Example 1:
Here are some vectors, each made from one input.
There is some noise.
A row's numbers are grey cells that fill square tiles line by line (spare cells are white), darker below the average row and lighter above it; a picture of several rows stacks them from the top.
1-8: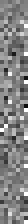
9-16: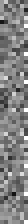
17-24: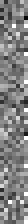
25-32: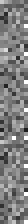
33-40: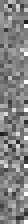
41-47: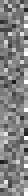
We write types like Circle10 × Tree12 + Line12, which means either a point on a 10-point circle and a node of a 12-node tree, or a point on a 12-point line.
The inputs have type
(Bool × Bool × Bool + Unit) × Tree7.
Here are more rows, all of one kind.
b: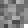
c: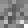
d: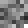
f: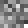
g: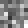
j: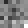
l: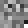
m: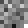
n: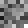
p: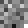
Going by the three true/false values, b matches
d, m and p.
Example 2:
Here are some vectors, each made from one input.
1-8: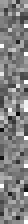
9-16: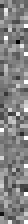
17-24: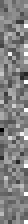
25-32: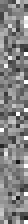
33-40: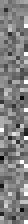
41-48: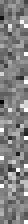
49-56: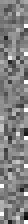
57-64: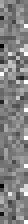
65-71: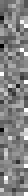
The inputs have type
Line6 × Tree10.
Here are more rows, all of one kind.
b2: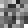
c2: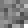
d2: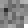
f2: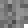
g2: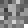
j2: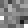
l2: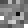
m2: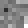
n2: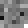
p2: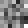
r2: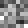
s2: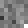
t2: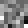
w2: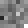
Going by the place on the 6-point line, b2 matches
c2, d2, l2 and m2.
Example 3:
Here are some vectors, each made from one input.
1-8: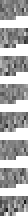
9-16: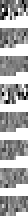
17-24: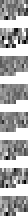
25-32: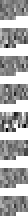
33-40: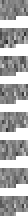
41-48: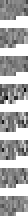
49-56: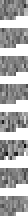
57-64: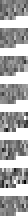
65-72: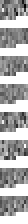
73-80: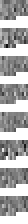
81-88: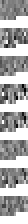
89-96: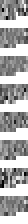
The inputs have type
List2(Line4).
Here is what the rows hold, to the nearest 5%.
All of them are lists of up to two points on a 4-point line: about 5% are empty, 40% hold one and 55% two.
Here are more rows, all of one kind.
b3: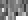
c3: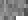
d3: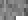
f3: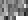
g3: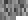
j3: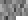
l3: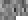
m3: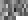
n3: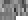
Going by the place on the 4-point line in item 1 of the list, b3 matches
c3, d3 and f3.
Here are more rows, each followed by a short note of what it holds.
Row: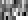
the empty list
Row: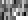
the empty list
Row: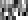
the empty list
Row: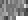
a list of two items
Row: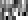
the empty list
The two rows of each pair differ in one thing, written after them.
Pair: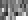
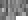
the place on the 4-point line in item 2 of the list
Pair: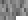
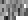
the place on the 4-point line in item 2 of the list
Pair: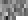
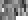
the place on the 4-point line in item 2 of the list
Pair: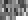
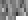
the place on the 4-point line in item 1 of the list
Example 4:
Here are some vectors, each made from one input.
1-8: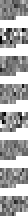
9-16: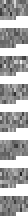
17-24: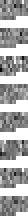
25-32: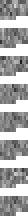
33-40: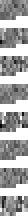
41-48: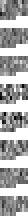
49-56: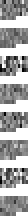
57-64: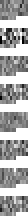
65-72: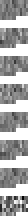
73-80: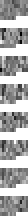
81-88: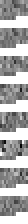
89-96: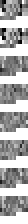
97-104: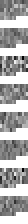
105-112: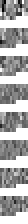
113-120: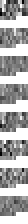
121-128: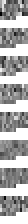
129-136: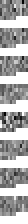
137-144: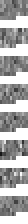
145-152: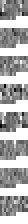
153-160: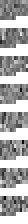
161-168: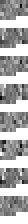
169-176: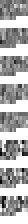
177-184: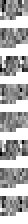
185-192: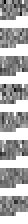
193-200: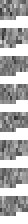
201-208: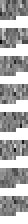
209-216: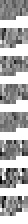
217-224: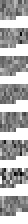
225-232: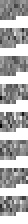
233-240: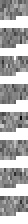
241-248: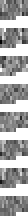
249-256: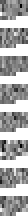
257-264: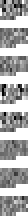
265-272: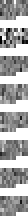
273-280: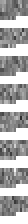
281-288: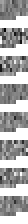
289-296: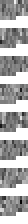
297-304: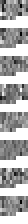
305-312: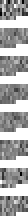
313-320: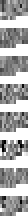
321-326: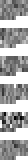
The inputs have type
Circle17 + Tree16.
